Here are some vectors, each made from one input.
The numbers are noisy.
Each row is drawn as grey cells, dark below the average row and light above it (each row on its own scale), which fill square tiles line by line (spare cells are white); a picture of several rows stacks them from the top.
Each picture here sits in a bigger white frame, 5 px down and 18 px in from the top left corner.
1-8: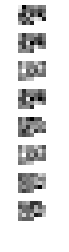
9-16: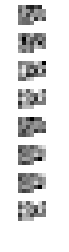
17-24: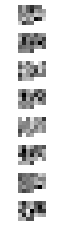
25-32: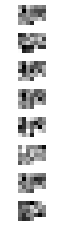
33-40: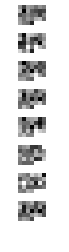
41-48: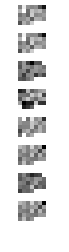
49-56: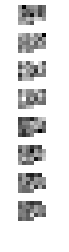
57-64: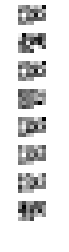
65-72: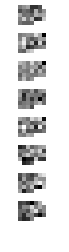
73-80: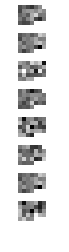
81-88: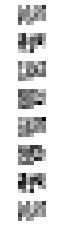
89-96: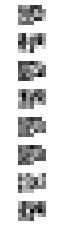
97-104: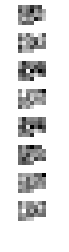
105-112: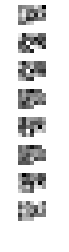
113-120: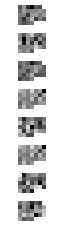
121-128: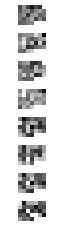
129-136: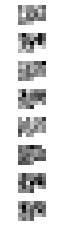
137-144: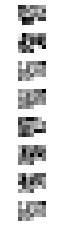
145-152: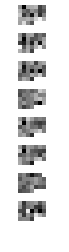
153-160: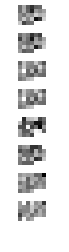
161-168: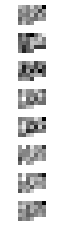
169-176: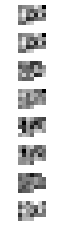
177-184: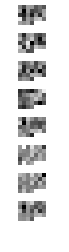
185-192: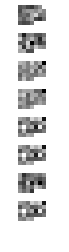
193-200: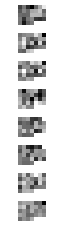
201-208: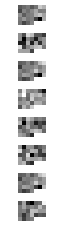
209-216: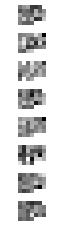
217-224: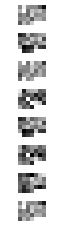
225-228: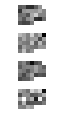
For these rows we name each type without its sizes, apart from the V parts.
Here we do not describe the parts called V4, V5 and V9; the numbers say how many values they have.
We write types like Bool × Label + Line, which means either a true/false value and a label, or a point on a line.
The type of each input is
Bool × Bool × Bool + List(Line) + V4 × V5 × V9.
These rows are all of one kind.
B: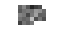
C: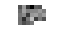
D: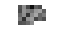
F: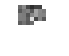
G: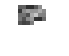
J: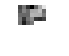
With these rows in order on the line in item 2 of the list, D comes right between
B and J.
